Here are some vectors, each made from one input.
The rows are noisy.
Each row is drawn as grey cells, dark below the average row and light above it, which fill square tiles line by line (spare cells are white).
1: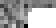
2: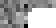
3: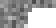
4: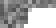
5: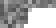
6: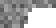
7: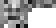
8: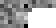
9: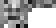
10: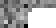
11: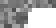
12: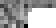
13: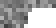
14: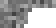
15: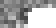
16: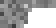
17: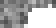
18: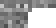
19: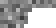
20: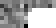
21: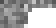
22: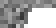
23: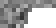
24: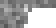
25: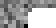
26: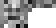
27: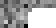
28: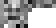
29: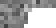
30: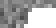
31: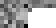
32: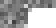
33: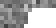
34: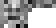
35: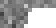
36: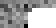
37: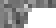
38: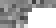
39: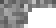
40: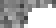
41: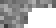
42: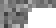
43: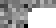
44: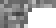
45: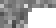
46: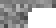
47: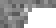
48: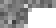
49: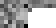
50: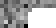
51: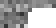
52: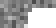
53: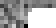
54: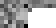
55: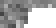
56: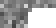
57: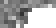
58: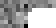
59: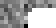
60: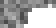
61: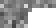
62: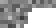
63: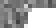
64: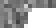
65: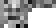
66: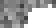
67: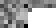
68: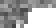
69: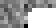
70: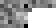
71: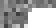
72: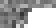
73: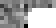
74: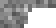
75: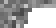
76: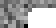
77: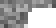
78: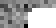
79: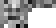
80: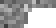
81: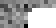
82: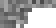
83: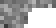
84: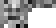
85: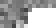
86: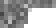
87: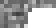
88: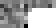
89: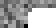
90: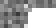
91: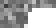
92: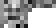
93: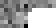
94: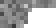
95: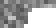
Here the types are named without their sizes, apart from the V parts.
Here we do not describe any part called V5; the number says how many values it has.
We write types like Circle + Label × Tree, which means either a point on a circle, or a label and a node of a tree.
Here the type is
List(Bool × V5).
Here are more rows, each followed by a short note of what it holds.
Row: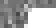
a list of two items
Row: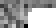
a list of one item
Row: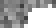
a list of two items
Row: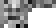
the empty list
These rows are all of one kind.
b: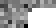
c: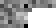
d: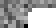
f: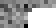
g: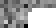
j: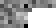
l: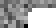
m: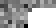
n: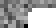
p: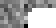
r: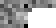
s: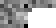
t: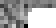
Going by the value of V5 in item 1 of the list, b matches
f and m.
